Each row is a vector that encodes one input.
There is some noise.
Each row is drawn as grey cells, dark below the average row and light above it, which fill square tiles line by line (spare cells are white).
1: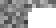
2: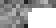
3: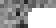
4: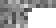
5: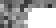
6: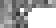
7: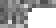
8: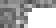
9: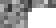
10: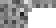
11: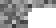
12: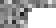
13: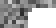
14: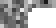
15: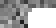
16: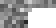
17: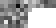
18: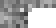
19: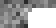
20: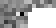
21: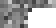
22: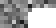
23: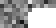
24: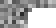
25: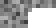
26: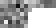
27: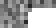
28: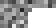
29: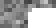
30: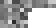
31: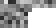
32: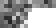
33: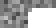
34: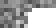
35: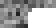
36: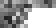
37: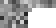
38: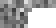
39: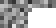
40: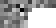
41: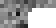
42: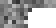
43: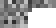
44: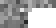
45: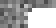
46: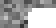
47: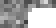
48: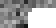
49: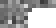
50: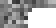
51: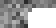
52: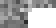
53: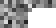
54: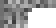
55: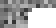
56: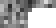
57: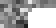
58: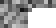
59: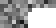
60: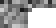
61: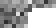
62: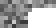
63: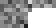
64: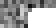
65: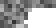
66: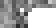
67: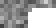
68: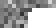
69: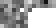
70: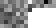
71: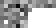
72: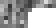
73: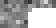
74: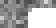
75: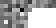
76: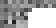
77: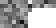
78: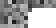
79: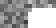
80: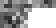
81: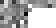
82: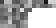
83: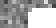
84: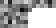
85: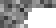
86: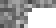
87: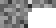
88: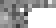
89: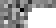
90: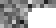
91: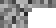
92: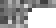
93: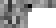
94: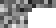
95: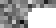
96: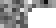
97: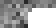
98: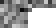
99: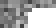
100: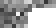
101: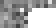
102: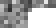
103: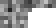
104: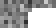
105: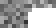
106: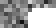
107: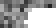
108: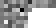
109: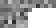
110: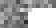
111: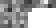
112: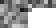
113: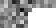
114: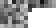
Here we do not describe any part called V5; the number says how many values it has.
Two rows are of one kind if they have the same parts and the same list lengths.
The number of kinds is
2.
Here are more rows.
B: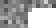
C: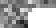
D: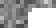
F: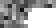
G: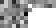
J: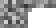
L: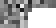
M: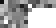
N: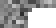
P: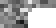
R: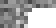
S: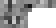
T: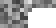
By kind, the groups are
B, C, D, N, P, R, T
F, G, J, L, M, S

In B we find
a point on a 7-point line and three true/false values.
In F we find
a point on a 7-point line and a value of V5.
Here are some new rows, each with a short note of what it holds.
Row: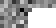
a point on a 7-point line and a value of V5
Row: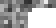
a point on a 7-point line and a value of V5
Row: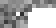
a point on a 7-point line and three true/false values
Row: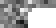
a point on a 7-point line and three true/false values
